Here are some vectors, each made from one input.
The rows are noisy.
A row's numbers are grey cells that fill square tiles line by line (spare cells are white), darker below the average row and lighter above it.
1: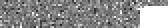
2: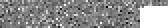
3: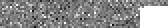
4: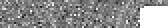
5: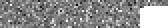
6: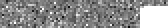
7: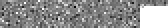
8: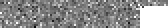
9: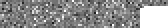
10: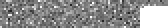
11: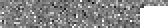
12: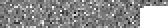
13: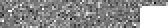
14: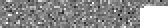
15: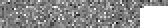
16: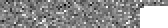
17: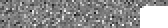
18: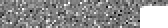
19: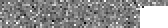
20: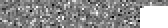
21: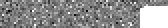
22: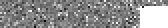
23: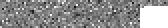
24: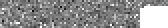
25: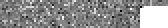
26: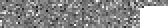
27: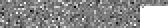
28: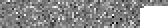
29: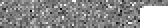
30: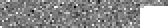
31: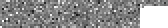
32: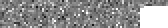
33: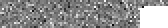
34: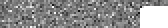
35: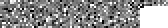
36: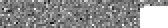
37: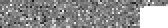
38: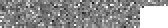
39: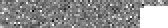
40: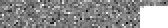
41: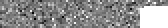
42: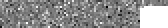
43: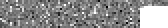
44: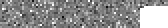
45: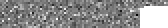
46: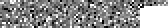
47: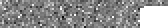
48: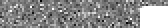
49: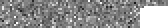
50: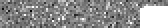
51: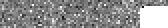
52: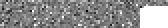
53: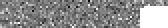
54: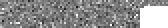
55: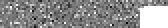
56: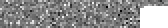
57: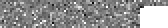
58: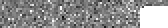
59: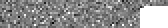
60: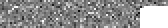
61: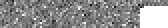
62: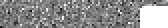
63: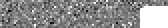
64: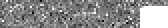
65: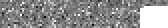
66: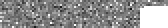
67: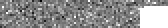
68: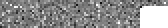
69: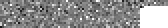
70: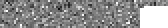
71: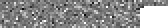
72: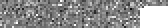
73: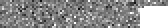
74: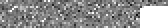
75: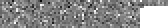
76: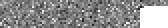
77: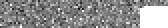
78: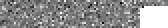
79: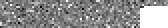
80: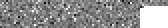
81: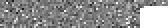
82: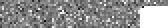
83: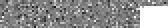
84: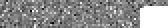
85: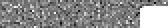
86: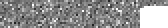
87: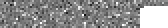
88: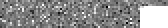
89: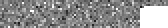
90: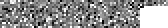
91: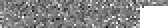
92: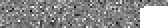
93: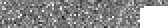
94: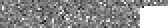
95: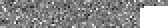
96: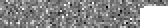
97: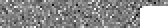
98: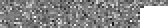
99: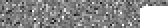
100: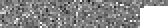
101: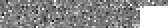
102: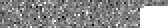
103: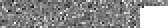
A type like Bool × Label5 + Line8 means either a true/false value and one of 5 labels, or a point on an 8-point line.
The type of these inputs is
Circle9 × (Circle9 + Label5) + Unit.
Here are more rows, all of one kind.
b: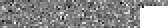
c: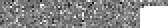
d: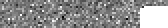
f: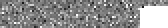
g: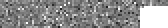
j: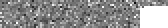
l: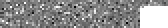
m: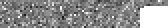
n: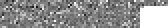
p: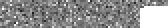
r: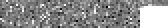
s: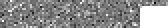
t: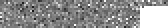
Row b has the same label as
d, f and g.
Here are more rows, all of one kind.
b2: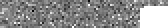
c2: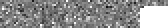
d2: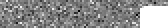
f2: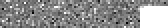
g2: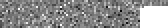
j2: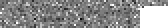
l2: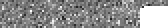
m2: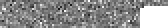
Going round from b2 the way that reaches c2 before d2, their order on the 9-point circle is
b2, j2, c2, l2, d2, g2, f2, m2.
